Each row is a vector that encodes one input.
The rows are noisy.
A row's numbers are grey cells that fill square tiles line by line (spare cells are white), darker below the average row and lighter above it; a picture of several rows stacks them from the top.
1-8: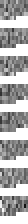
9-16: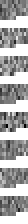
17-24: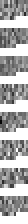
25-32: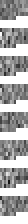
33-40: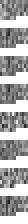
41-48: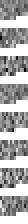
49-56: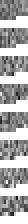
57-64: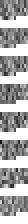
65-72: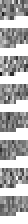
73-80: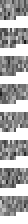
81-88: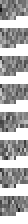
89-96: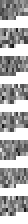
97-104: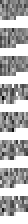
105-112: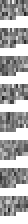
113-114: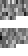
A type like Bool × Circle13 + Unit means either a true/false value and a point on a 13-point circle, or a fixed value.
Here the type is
Bool × Bool × Bool + Line6.
